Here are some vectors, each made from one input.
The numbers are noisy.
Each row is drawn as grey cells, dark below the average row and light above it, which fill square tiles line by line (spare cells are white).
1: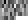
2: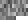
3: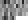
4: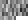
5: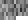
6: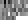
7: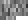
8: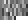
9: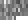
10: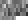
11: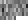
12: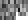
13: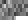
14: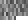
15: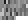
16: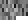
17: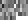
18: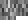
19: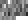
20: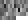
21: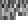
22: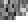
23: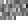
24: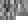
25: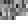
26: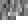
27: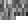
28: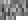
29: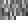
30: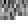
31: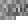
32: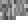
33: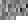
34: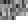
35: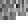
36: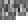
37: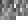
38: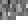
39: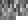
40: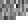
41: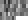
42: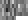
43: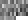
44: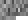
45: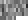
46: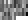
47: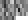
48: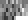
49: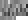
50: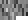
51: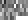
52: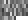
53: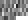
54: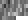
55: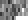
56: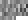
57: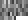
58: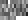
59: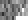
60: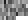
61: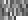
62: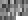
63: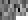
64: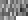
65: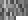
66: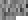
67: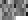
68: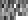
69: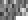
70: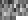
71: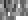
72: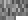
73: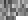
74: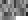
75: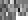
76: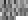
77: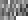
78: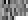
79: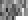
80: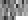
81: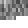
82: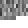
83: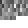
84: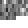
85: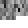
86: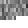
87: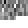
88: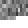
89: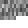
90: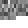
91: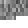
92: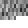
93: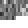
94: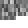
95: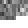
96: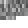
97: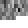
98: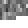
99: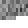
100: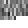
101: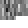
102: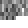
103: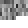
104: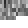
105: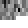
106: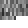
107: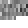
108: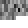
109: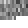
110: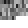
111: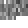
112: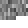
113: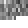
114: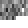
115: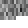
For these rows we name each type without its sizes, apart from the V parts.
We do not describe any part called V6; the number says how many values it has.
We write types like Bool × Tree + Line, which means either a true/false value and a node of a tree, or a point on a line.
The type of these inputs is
Bool × Bool × Bool × Bool × (Line + V6).
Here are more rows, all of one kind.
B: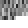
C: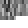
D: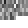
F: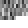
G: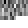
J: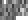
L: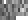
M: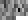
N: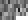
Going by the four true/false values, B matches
C, F and G.
